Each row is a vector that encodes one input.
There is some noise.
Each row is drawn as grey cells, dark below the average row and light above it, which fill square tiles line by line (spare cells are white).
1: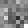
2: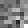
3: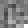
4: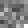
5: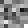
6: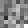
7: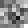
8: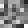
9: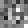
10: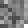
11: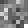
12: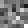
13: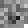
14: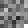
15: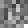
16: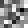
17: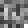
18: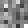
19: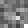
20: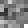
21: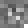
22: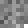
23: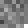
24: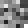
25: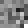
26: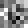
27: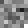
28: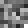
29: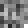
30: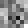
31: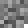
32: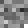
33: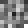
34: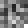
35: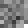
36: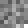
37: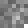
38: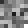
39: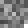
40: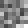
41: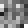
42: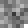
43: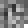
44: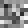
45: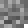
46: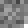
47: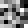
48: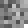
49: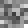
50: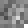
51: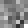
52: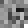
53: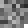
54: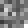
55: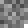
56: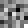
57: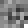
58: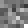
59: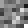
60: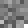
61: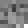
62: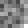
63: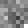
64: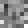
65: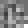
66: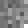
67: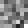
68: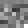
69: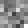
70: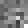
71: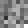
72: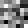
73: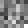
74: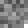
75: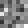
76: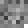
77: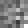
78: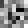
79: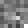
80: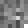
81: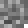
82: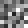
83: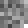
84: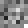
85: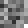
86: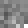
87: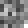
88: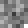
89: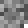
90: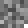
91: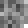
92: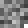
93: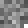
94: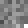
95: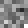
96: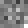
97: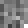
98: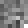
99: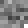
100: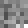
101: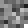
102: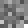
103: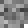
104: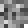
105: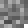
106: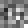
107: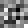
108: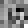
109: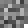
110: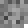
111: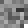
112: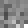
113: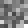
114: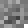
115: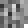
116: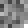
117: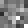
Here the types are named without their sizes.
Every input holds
either a node of a tree, or a list of points on a circle.
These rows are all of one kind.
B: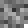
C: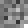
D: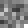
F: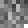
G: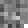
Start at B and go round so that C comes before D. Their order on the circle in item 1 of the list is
B, G, C, F, D.
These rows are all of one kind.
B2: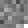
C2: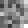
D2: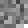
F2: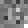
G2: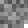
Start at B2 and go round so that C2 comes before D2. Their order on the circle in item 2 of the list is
B2, C2, D2, G2, F2.
